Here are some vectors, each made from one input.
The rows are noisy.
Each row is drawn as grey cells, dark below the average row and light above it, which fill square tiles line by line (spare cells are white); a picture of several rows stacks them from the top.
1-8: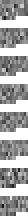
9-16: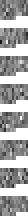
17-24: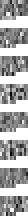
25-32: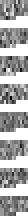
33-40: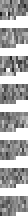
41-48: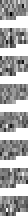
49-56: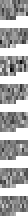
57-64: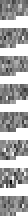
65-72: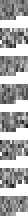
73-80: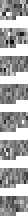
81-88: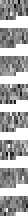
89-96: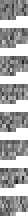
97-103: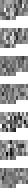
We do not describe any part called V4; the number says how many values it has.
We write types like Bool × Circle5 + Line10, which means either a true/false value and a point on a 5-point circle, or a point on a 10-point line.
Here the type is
((Bool × Bool × Bool + Unit) × V4 + Line5) × Line5.
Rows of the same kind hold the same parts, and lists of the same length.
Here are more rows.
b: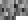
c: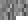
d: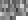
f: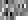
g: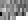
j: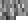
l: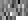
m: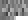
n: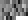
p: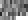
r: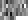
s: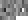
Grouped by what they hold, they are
b, c, d, l, n, p, s
f, r
g, j, m

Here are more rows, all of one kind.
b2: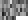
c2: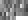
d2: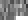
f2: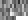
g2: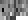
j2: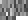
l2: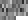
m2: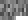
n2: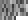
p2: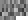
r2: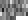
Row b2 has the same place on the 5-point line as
f2, g2, j2 and r2.
